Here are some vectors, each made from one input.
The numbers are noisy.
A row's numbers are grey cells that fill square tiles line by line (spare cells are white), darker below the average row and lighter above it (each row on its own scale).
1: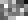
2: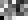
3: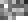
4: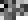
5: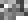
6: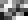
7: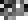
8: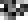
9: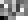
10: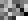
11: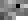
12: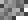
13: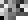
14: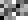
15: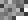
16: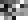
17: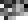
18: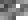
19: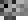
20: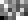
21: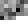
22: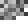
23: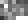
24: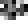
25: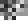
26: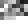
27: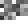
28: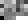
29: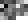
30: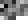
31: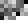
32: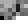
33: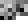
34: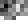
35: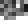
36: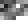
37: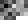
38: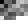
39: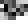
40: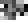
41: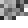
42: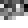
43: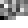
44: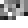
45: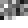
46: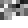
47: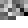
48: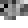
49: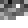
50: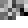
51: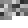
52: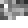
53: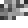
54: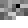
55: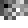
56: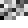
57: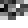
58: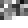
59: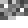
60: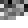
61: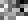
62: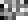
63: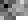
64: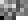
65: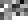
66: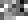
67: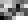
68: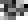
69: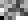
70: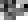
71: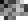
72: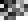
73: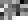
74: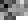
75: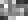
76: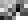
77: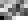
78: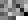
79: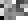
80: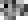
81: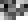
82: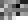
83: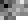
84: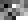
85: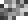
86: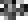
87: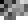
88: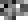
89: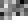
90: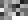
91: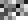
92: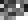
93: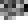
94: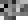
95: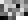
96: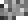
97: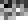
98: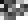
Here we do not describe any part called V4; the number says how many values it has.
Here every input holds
a node of a 7-node tree, together with either a node of a 7-node tree, or a value of V4.
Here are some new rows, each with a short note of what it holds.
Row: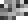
a node of each of two 7-node trees
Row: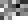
a node of each of two 7-node trees
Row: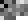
a node of a 7-node tree and a value of V4
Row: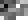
a node of a 7-node tree and a value of V4
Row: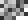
a node of each of two 7-node trees
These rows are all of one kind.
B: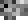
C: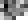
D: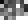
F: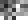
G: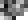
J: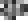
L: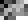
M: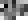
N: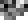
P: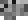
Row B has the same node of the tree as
J, M and P.
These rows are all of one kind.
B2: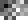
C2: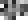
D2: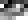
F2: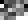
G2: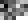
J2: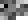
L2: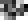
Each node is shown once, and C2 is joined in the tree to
J2.
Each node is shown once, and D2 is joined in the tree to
F2.
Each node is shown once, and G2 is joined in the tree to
B2 and L2.
